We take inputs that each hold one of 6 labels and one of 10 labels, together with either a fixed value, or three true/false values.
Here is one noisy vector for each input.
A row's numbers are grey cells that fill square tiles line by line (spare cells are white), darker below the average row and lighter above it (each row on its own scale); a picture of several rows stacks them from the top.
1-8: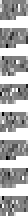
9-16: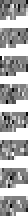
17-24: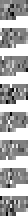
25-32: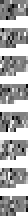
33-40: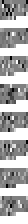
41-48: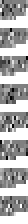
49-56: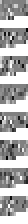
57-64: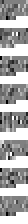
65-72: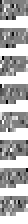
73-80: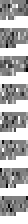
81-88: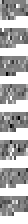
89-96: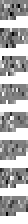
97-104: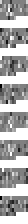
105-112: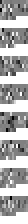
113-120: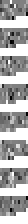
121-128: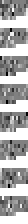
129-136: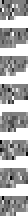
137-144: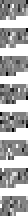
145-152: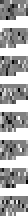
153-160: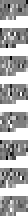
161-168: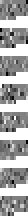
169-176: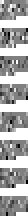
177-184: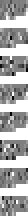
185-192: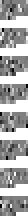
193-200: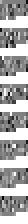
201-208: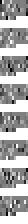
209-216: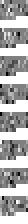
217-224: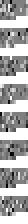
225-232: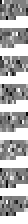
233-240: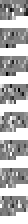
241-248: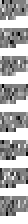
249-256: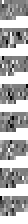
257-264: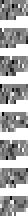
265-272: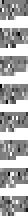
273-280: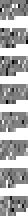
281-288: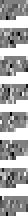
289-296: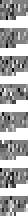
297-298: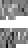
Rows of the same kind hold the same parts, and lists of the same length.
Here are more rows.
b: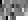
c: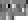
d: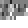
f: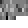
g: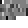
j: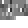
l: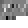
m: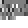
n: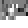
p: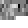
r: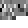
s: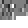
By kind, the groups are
b, f, g, l, r
c, d, j, m, n, p, s

